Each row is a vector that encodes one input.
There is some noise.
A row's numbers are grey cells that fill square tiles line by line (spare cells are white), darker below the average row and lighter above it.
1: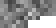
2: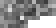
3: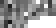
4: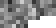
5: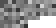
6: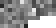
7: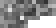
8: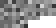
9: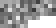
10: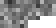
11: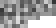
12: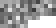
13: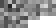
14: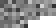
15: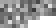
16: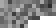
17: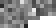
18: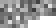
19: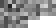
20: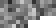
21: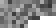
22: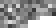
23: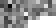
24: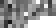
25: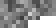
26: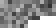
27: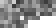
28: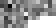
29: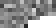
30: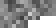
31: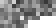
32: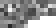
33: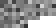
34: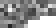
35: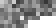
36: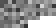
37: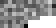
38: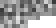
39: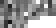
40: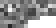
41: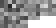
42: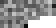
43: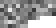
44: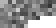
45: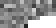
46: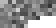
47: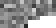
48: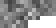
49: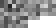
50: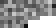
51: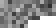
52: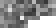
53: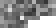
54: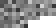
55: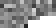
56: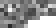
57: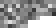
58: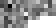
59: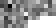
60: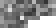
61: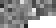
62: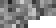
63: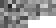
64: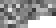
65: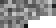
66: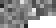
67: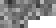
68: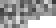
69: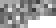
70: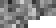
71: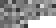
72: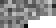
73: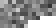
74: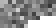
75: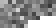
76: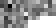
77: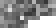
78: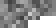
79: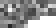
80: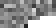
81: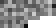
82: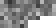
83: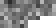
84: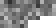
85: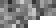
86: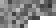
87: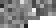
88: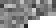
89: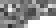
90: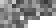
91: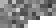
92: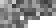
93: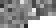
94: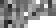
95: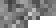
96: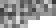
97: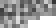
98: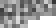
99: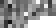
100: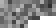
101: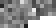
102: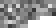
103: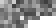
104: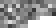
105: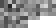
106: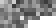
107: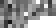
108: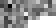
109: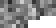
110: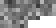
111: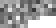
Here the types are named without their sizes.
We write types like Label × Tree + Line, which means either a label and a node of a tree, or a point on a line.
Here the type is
Line.
